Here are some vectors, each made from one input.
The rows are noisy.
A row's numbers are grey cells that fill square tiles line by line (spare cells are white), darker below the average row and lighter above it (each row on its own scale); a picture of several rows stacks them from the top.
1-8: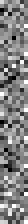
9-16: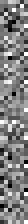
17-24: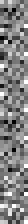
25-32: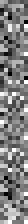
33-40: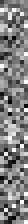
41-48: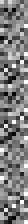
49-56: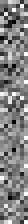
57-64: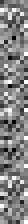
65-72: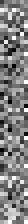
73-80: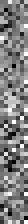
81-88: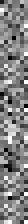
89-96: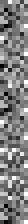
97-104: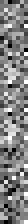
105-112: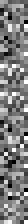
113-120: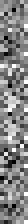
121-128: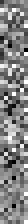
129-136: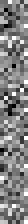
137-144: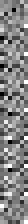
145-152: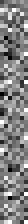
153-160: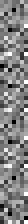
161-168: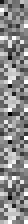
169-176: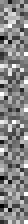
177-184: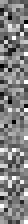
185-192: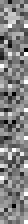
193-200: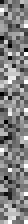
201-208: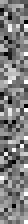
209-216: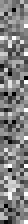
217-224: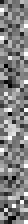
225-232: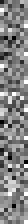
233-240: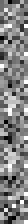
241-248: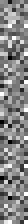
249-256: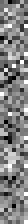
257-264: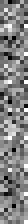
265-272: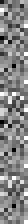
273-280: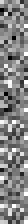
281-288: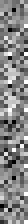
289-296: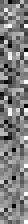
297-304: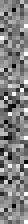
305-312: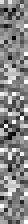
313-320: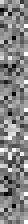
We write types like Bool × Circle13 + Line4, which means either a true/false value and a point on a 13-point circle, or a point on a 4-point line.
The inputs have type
Bool × Line5.
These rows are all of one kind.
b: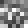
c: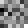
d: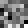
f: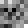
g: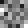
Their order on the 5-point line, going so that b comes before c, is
b, g, f, c, d.
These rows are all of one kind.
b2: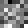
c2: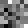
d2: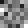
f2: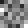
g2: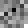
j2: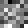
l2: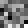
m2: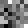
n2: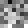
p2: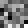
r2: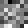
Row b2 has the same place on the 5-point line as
j2, l2, p2 and r2.
